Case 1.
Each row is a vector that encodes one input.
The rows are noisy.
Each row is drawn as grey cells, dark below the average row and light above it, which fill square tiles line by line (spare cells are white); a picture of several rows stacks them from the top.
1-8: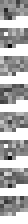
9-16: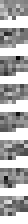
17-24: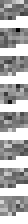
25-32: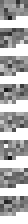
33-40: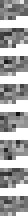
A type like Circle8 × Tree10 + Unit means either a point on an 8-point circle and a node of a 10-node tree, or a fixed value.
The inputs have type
Circle8.
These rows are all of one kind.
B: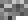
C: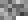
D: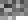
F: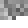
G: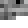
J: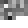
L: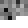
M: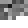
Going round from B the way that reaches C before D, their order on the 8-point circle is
B, C, F, D, M, G, L, J.
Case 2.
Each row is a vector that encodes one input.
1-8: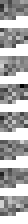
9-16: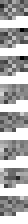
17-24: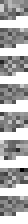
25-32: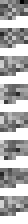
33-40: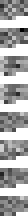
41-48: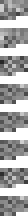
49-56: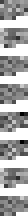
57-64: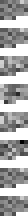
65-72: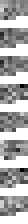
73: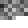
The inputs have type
Line8.
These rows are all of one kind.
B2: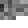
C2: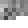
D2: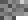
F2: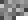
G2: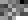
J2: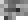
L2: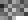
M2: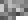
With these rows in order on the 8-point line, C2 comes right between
J2 and M2.
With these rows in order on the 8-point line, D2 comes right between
B2 and F2.
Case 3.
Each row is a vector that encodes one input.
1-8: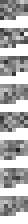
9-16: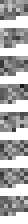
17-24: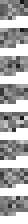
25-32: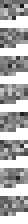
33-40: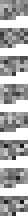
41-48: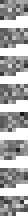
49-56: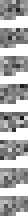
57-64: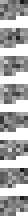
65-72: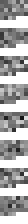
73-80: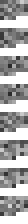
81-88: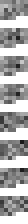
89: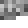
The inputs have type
Circle16.
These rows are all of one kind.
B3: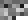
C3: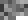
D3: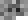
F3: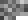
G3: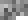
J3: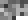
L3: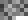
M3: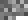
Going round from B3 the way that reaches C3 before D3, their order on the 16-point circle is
B3, J3, L3, C3, F3, G3, D3, M3.
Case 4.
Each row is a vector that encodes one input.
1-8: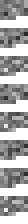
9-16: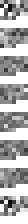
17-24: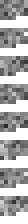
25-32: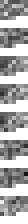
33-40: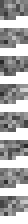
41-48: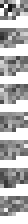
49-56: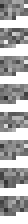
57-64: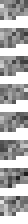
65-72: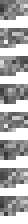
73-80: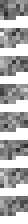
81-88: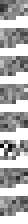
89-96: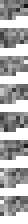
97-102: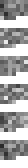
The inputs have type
Bool × Bool × Bool + Unit.
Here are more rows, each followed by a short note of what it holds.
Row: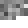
three true/false values
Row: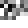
a fixed value
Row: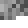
three true/false values
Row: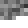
three true/false values
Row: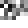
a fixed value
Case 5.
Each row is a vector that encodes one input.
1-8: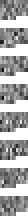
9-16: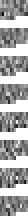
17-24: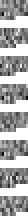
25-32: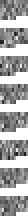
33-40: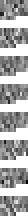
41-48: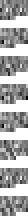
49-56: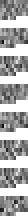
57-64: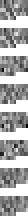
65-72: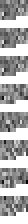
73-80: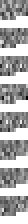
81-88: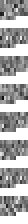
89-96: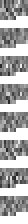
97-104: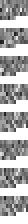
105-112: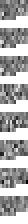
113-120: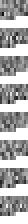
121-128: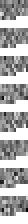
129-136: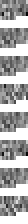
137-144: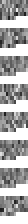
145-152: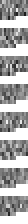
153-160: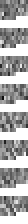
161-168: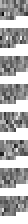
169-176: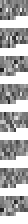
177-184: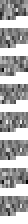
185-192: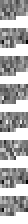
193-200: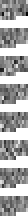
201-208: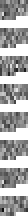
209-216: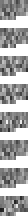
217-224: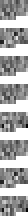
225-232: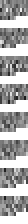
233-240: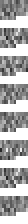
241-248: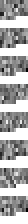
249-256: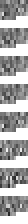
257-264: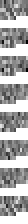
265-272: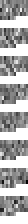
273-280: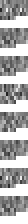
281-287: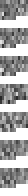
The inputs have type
Circle16.
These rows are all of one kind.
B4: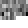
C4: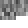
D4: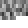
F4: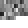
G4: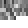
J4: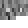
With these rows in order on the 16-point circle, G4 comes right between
C4 and D4.
